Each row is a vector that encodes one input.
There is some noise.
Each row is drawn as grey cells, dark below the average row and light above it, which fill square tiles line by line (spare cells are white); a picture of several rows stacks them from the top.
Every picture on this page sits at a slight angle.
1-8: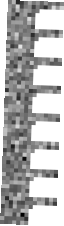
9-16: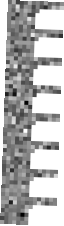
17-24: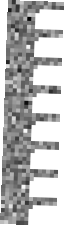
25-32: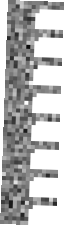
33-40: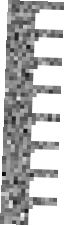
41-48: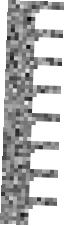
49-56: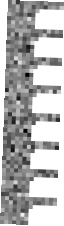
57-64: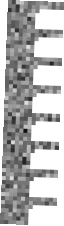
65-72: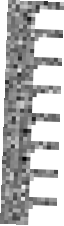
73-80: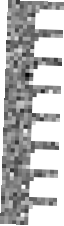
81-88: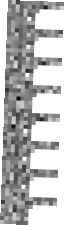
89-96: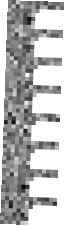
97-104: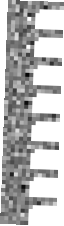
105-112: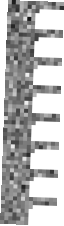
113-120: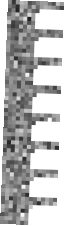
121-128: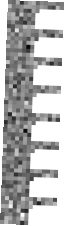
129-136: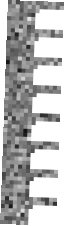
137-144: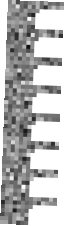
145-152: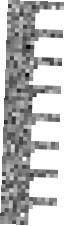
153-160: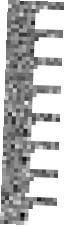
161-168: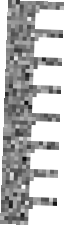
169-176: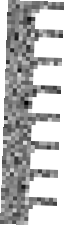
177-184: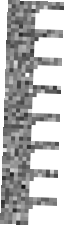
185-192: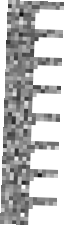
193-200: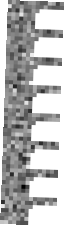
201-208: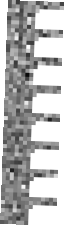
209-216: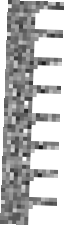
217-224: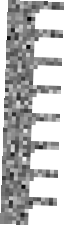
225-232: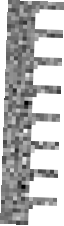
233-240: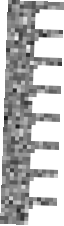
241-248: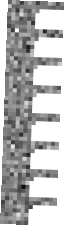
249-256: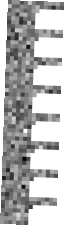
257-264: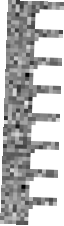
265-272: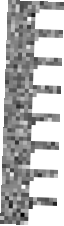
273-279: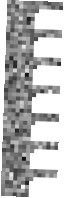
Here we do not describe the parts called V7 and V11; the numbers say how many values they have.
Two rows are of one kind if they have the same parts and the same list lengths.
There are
4 kinds of row.
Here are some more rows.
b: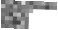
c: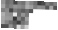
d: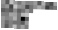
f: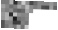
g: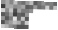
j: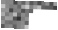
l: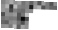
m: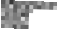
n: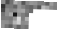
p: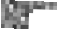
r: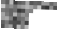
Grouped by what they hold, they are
b, c, f, j, r
d, l
g, n
m, p

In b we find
a value of V7 and a value of V11.
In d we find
a point on a 10-point circle, a true/false value and a value of V7.
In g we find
a point on a 10-point circle, a point on a 5-point line and a true/false value.
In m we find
a point on a 5-point line and a value of V11.
